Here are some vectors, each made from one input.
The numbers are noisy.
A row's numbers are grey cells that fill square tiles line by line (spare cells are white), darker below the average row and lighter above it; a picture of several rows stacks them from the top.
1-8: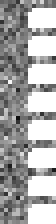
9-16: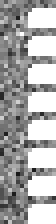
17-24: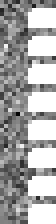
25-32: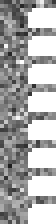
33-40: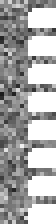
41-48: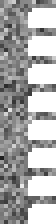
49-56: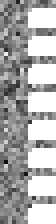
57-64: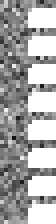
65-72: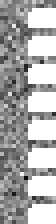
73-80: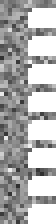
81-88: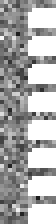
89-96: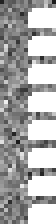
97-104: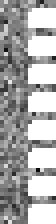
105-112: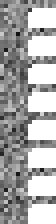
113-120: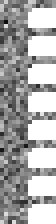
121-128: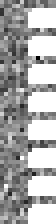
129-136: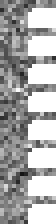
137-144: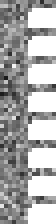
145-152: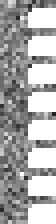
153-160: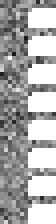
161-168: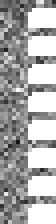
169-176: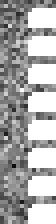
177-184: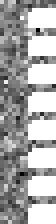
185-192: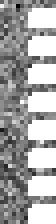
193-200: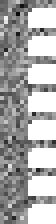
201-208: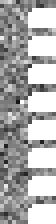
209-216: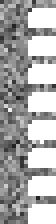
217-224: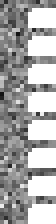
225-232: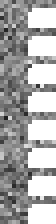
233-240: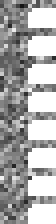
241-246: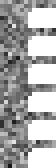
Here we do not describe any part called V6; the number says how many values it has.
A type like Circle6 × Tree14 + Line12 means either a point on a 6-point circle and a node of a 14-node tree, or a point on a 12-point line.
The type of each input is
(Circle10 + V6) × Circle18.
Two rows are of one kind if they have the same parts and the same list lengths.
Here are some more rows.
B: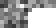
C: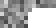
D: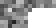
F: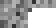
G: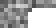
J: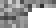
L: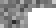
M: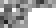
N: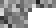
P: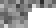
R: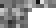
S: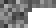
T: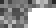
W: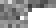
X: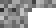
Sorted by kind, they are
B, D, F, G, J, P, S, T, W, X
C, L, M, N, R

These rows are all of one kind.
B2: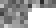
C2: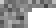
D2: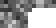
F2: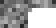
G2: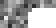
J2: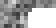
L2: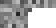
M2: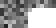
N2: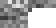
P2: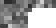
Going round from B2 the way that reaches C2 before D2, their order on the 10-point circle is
B2, F2, G2, N2, C2, D2, P2, M2, J2, L2.
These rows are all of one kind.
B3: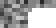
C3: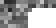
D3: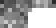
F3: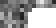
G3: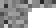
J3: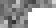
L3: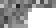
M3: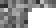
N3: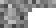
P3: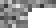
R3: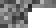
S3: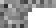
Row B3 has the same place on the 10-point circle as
G3, M3, P3 and S3.
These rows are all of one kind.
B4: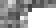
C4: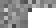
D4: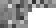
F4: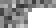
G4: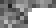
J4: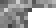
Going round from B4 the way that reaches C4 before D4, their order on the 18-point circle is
B4, F4, G4, J4, C4, D4.
